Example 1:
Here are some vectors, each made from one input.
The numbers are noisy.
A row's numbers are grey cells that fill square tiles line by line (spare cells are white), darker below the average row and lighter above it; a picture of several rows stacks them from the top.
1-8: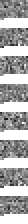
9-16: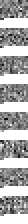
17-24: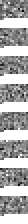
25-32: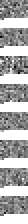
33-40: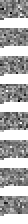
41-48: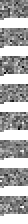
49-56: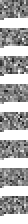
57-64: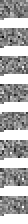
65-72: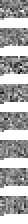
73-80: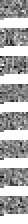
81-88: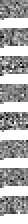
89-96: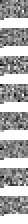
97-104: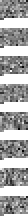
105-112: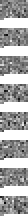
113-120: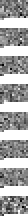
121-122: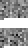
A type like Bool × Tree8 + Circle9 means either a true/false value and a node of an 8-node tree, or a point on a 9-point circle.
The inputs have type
Bool × Circle10 + Tree12.
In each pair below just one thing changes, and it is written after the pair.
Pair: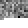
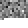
the place on the 10-point circle
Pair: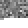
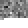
the true/false value
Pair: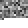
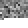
the place on the 10-point circle
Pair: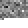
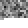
the place on the 10-point circle
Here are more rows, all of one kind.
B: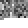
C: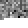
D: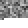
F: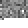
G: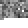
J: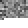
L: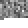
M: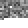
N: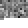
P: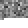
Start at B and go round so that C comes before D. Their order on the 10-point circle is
B, C, G, N, J, F, L, D, M, P.
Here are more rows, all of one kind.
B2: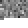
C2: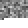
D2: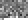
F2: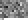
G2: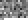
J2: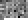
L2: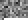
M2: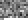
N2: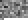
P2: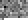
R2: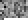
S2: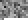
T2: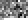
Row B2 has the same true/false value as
J2 and M2.
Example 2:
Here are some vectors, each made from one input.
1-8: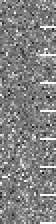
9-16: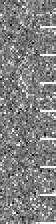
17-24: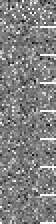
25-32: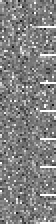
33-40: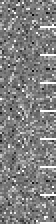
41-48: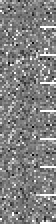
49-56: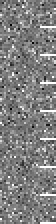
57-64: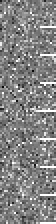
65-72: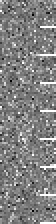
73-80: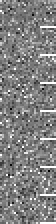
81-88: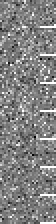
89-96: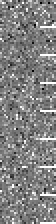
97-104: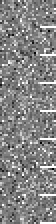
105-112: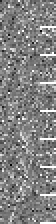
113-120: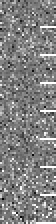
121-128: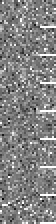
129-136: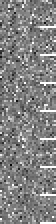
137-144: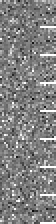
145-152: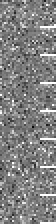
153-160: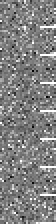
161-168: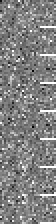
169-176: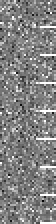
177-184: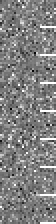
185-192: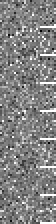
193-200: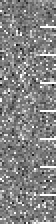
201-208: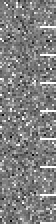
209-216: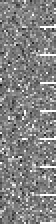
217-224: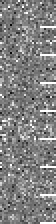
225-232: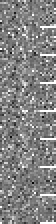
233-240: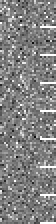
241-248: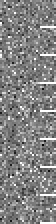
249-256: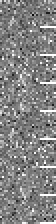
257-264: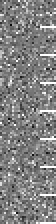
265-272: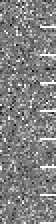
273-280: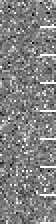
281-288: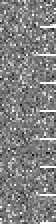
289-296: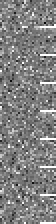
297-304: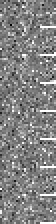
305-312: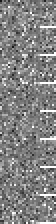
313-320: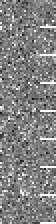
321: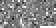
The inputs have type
Label5 + Line10 + Line13.
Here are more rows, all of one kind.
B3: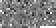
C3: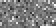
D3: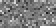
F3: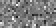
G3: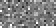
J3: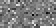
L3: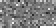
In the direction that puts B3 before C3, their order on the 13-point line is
B3, D3, L3, J3, F3, C3, G3.
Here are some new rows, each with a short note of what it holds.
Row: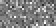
one of 5 labels
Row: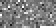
a point on a 10-point line
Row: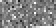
one of 5 labels
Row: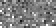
a point on a 13-point line
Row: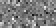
a point on a 13-point line
